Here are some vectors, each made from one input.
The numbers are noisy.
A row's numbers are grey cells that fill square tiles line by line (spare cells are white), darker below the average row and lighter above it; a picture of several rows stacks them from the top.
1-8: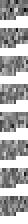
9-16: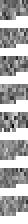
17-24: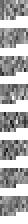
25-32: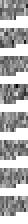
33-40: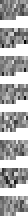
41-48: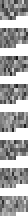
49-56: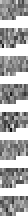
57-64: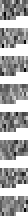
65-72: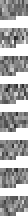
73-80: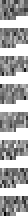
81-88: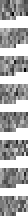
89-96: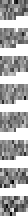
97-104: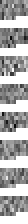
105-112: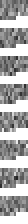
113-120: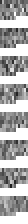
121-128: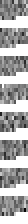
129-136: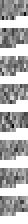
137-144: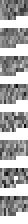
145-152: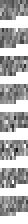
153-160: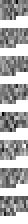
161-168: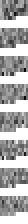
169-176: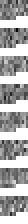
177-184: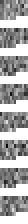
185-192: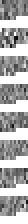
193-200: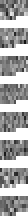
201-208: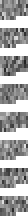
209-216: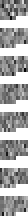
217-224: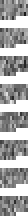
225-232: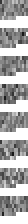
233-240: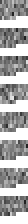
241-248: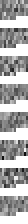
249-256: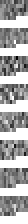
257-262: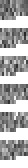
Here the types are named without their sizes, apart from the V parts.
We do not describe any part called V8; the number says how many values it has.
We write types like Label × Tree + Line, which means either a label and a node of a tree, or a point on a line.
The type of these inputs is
(Label + Line) × V8 + List(Circle).
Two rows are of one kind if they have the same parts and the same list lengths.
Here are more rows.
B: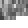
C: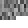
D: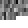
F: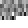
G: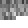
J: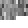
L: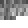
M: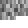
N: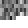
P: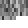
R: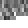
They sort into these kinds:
B, F, J
C, G, L, R
D, N
M
P

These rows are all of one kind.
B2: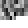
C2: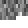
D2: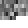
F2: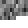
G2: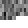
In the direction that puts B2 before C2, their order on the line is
B2, F2, C2, D2, G2.
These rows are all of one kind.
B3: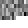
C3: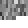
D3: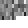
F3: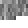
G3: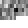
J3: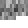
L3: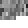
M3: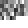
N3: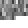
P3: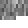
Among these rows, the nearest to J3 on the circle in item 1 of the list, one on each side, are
L3 and P3.
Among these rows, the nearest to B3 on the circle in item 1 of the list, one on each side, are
D3 and N3.
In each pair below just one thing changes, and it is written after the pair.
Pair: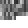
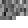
the place on the line
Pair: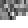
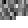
the value of V8
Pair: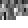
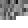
the value of V8
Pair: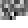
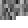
the place on the line
